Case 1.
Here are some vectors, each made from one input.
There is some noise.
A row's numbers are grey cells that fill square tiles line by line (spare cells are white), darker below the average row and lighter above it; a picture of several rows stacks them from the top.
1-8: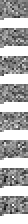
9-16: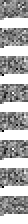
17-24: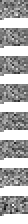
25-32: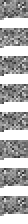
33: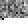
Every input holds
a point on a 7-point line.
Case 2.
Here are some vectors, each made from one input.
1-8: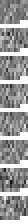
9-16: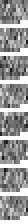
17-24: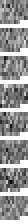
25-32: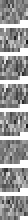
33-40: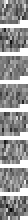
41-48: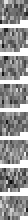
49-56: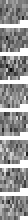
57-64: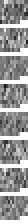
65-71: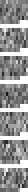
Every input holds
a point on a 3-point line and a point on a 6-point line.
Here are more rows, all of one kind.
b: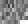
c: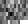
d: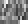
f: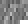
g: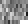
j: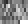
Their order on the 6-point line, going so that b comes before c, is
j, g, b, f, d, c.
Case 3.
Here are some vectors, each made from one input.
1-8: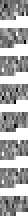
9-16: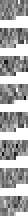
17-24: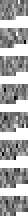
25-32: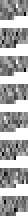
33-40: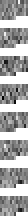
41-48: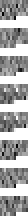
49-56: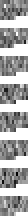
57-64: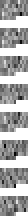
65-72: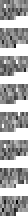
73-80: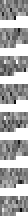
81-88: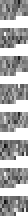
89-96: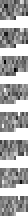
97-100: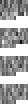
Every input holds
a point on a 20-point circle.
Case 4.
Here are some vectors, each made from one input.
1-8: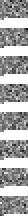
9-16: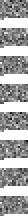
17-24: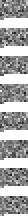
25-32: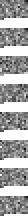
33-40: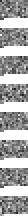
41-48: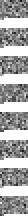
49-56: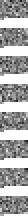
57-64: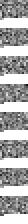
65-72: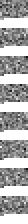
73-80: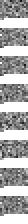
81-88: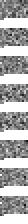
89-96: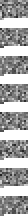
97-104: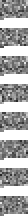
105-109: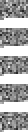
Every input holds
a point on a 10-point line.
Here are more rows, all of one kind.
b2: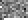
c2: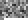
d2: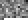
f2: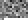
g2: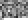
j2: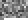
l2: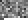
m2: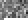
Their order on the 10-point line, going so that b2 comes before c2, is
g2, f2, m2, d2, l2, b2, j2, c2.
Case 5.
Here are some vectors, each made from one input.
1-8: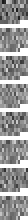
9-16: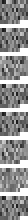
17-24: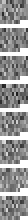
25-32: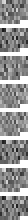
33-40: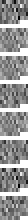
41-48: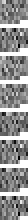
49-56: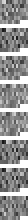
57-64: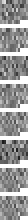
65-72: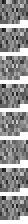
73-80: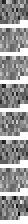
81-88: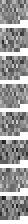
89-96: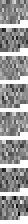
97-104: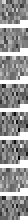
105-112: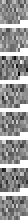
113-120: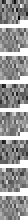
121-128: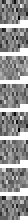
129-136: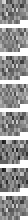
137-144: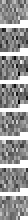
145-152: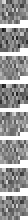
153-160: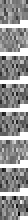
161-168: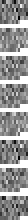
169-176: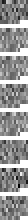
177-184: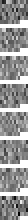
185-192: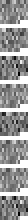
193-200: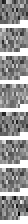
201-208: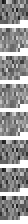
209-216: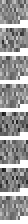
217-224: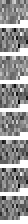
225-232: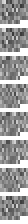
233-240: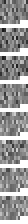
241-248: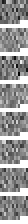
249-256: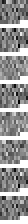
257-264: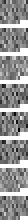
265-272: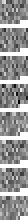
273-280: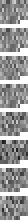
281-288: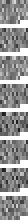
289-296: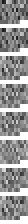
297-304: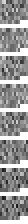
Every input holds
a point on an 8-point line.
